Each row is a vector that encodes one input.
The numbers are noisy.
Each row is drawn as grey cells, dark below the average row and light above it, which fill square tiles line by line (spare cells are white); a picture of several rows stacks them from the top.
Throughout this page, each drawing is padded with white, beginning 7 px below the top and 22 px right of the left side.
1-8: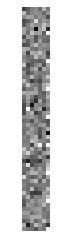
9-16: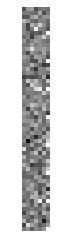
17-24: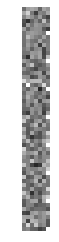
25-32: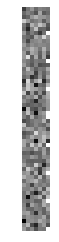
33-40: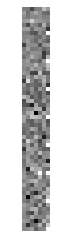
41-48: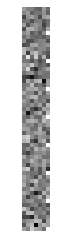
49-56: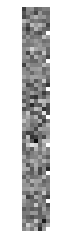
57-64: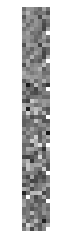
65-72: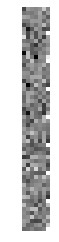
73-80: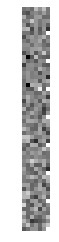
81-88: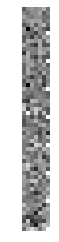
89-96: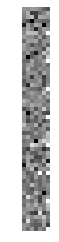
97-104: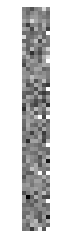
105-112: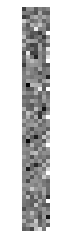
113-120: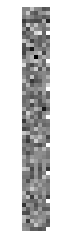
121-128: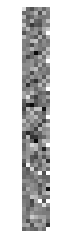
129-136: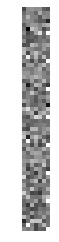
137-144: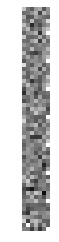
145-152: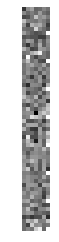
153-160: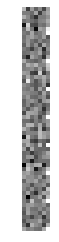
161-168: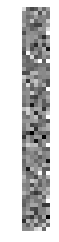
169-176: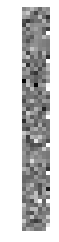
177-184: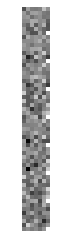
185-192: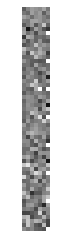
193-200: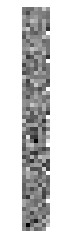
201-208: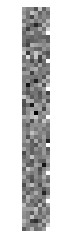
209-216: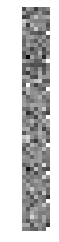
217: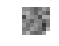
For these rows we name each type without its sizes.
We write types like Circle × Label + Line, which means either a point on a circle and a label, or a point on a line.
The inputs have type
Label × (Label + Line).
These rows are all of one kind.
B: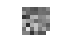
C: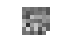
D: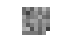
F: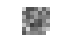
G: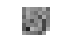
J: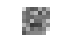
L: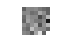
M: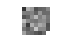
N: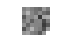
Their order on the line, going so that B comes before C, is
G, M, N, L, B, J, F, C, D.
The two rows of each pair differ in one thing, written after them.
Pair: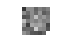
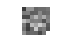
the place on the line
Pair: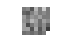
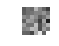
the label
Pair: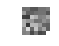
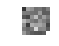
the place on the line
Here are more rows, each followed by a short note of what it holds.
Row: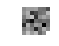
two labels
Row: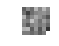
a label and a point on a line
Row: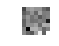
a label and a point on a line
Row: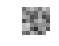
two labels
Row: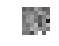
a label and a point on a line
